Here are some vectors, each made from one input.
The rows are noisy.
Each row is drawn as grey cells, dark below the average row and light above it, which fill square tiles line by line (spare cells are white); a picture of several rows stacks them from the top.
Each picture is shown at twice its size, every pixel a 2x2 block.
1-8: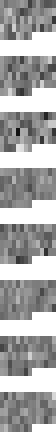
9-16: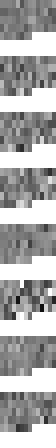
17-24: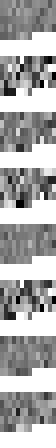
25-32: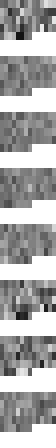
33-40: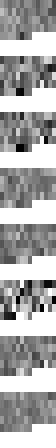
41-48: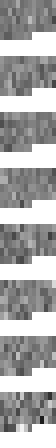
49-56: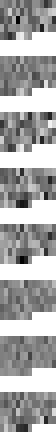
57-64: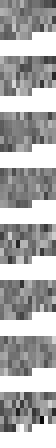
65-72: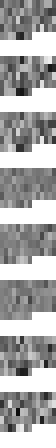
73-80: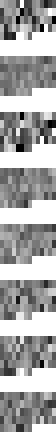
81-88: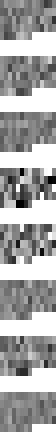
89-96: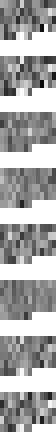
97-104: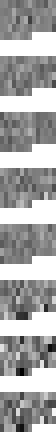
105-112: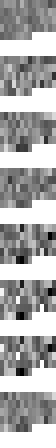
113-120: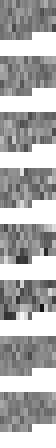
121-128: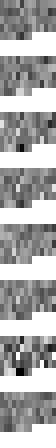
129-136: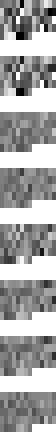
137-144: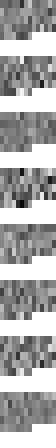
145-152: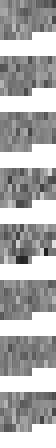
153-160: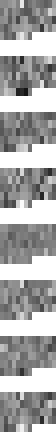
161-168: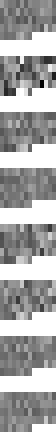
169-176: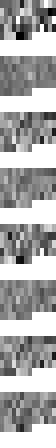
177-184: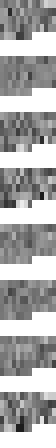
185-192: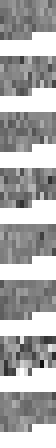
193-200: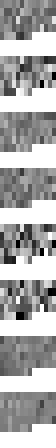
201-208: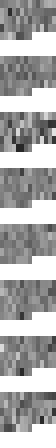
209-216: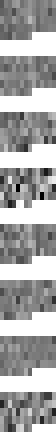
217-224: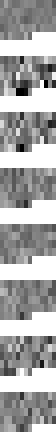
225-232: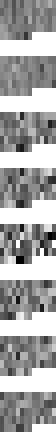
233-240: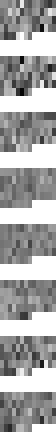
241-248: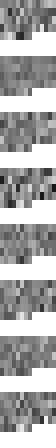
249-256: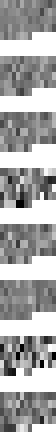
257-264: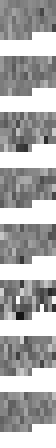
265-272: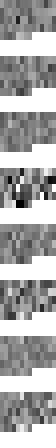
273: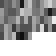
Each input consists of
one of 8 labels, together with either a fixed value, or four true/false values.
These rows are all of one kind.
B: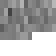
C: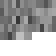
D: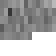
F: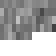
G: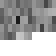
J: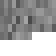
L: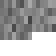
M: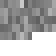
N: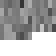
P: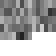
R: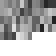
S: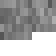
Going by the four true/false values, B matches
C, D, J and L.
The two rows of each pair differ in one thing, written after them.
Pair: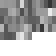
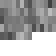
one of the four true/false values
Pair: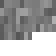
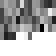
one of the four true/false values
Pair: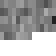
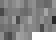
one of the four true/false values
